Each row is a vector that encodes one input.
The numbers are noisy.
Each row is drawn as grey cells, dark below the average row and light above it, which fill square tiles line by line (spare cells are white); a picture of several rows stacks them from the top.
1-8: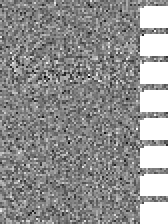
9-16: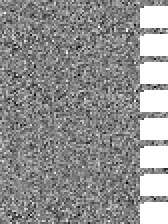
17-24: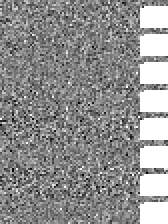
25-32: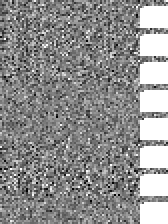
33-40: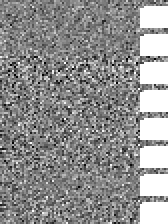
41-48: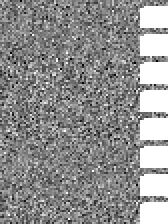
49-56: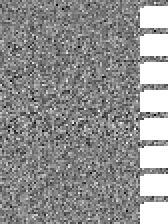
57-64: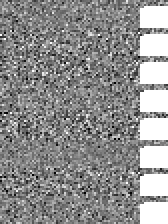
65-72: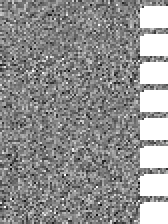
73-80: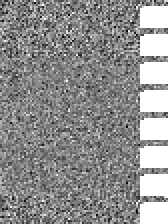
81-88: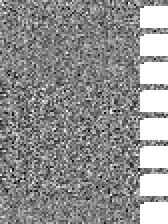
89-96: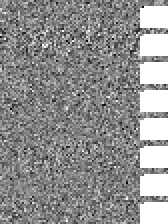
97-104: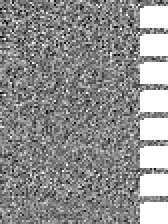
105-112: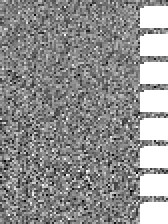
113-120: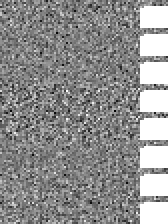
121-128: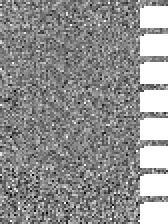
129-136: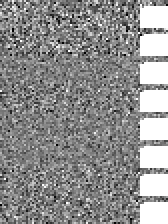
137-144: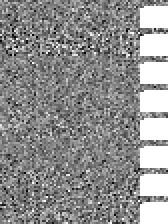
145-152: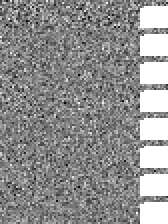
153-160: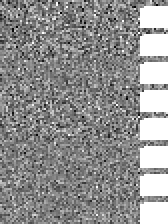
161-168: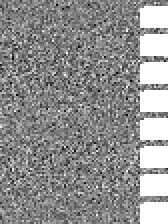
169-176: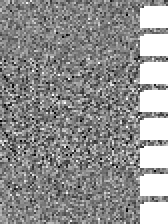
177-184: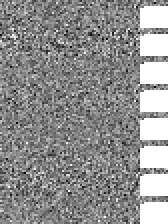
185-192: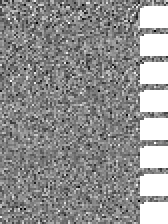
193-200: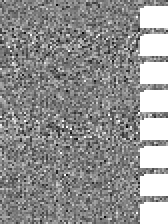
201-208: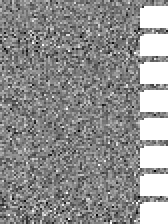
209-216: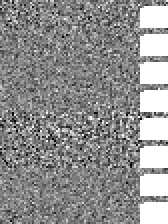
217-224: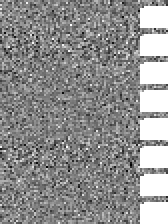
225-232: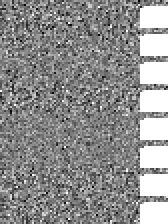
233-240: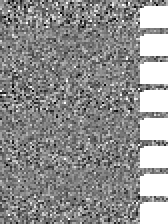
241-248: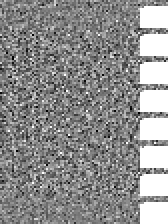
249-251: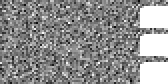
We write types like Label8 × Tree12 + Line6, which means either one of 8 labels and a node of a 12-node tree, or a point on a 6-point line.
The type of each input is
Bool × Line9 + List3(Line6).
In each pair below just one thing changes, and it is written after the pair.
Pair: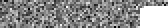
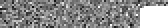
the true/false value
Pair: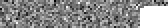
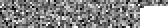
the true/false value
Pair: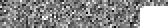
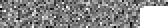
the place on the 9-point line
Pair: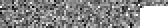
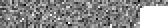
the place on the 9-point line
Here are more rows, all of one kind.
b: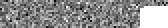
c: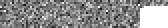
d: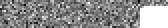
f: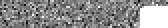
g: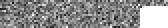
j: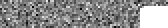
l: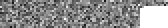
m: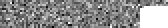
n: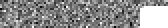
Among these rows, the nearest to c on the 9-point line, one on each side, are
g and m.
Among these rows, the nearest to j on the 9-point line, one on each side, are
b and f.
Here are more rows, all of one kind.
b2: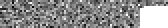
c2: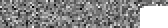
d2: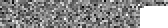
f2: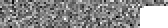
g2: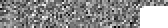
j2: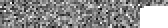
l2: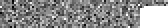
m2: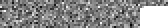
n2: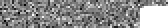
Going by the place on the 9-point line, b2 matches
d2 and l2.
